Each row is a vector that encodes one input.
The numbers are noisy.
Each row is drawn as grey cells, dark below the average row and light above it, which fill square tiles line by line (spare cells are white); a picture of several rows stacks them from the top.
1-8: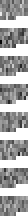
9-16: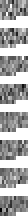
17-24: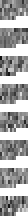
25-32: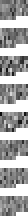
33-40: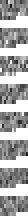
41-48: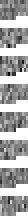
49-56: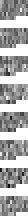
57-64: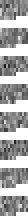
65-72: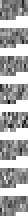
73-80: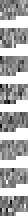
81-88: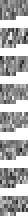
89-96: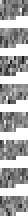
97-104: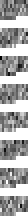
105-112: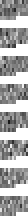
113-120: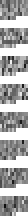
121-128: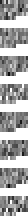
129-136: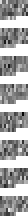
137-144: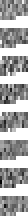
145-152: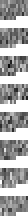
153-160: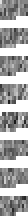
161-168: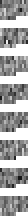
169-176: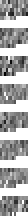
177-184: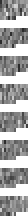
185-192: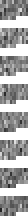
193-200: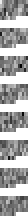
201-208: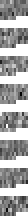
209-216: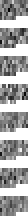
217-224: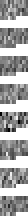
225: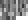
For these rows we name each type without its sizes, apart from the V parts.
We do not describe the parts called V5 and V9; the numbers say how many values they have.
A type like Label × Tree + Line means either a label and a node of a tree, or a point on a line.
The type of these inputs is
Bool × Bool × Bool × Bool × Label × V5 × V9.
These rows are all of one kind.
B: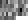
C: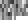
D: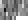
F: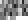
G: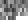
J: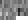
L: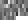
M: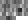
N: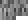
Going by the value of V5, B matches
D and M.
